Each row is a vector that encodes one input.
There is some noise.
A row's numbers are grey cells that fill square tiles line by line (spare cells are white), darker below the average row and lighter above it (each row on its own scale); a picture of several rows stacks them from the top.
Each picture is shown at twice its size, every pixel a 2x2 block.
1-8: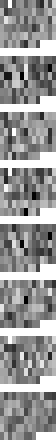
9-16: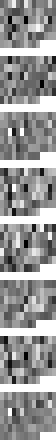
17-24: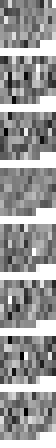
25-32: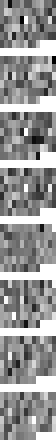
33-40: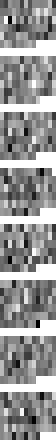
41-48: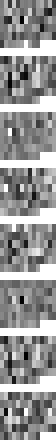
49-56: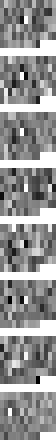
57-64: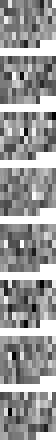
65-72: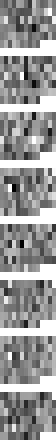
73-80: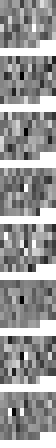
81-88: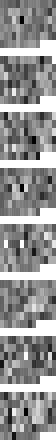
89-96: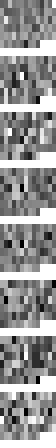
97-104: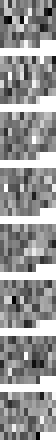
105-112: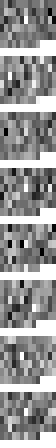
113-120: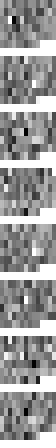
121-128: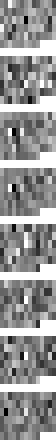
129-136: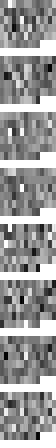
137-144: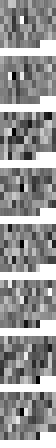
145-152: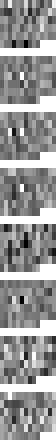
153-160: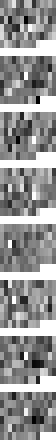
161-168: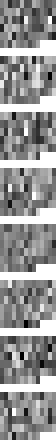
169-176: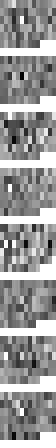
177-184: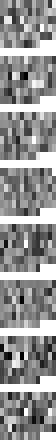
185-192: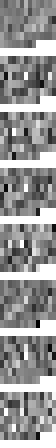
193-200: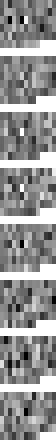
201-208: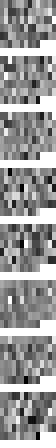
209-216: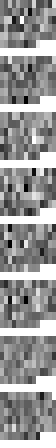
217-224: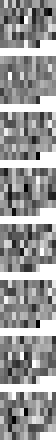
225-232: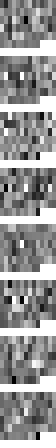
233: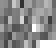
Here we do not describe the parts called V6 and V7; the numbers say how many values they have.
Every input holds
a true/false value and a value of V6, together with either a point on a 5-point line, or a node of a 9-node tree, or a value of V7.
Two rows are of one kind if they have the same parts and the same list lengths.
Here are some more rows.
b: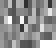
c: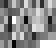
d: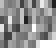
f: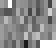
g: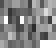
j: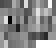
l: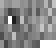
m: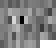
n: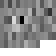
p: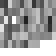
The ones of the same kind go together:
b, d, f, p
c, g, j, l
m, n

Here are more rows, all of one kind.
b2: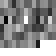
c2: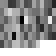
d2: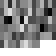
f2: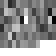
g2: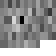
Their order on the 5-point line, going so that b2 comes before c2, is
b2, f2, d2, c2, g2.
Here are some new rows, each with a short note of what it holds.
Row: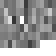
a true/false value, a value of V6 and a value of V7
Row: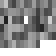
a point on a 5-point line, a true/false value and a value of V6
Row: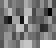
a point on a 5-point line, a true/false value and a value of V6
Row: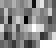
a true/false value, a value of V6 and a value of V7
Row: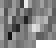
a node of a 9-node tree, a true/false value and a value of V6
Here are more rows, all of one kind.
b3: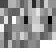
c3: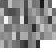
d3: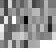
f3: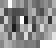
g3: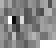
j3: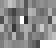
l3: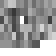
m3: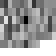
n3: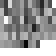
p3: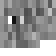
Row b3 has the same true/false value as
d3 and m3.
